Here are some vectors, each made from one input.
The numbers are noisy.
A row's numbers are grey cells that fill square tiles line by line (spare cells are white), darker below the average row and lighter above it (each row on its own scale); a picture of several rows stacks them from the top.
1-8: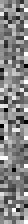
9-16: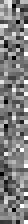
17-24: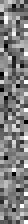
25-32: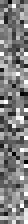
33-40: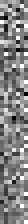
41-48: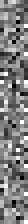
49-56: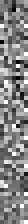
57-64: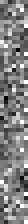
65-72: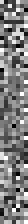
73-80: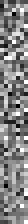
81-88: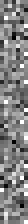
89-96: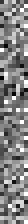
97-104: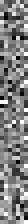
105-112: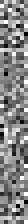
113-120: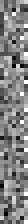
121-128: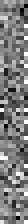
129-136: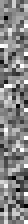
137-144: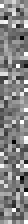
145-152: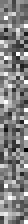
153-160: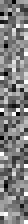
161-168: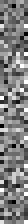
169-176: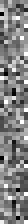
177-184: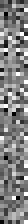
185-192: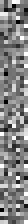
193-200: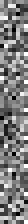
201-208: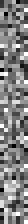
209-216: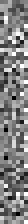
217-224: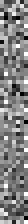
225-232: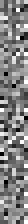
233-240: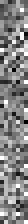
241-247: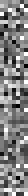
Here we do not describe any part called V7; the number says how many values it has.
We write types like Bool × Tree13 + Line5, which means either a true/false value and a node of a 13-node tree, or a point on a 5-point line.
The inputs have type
Circle11 + Line6 × V7.
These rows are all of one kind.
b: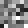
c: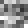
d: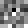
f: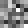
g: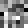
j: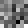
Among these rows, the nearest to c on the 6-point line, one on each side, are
d and f.
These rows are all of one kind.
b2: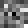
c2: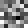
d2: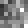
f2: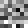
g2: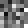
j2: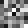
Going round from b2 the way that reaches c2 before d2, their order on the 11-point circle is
b2, g2, c2, f2, d2, j2.
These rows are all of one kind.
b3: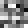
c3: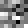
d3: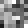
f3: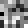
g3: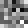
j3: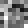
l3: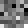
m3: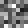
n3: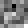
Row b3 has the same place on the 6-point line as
f3 and g3.
